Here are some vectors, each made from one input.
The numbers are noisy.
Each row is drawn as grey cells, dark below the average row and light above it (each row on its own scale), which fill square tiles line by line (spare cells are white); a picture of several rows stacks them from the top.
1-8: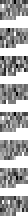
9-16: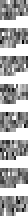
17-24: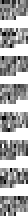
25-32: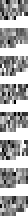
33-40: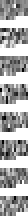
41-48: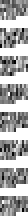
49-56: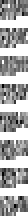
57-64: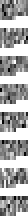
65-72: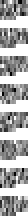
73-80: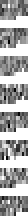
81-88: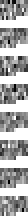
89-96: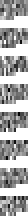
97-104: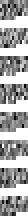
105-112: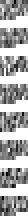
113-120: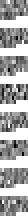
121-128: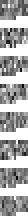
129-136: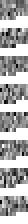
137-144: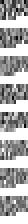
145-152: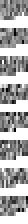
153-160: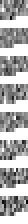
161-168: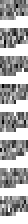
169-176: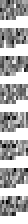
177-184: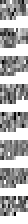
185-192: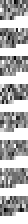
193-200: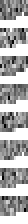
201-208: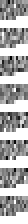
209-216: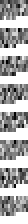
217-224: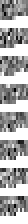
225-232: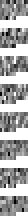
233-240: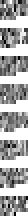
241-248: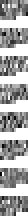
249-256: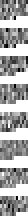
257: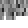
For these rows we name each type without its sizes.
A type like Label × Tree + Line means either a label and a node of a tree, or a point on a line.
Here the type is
(Bool × Bool × Bool + Label) × Label + Unit.
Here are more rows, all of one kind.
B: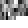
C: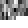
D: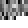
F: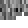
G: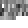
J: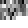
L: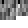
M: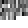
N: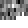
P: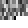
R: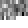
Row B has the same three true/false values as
C, D, F and N.
